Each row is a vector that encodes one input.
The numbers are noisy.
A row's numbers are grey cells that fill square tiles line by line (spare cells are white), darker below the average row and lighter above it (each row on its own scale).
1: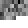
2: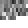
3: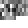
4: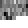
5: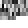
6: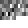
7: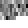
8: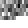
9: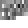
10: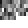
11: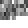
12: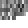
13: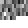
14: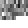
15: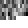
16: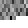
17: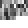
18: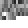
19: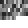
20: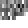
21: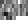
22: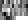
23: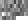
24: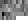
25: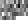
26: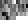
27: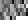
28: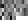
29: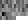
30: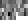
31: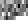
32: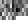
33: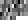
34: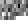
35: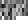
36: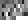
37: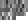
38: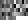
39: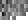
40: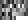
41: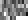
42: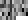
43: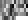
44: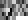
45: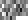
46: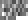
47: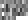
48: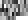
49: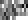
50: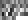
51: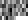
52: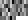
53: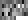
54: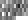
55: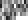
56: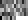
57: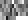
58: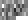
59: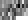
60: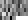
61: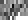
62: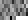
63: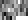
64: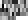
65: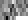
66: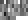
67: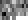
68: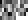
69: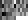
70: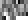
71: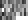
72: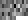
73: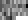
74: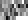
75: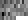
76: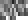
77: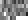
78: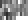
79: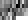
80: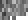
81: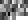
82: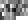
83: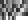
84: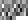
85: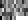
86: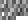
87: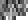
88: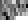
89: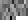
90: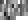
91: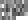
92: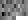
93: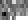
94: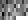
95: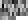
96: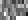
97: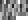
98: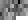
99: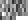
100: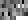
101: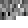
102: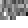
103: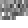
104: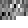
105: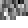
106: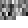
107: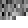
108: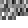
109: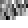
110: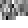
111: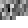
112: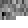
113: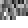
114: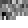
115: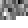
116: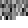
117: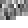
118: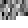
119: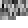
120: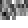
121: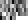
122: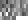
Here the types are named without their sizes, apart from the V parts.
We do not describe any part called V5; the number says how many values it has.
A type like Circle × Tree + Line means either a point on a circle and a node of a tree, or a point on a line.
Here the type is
List(Label × V5).
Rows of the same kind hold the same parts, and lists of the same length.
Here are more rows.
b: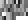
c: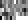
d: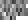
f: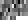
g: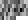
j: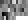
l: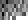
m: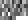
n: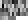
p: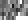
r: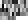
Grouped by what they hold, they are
b, d, f, g, m
c, j, l, p
n, r

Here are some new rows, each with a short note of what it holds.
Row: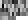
the empty list
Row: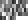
a list of one item
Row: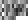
a list of one item
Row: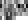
a list of two items
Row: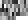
the empty list
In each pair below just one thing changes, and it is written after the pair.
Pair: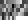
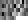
the value of V5 in item 1 of the list
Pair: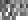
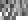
the value of V5 in item 2 of the list
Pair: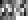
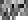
the label in item 1 of the list
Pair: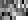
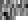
the value of V5 in item 1 of the list
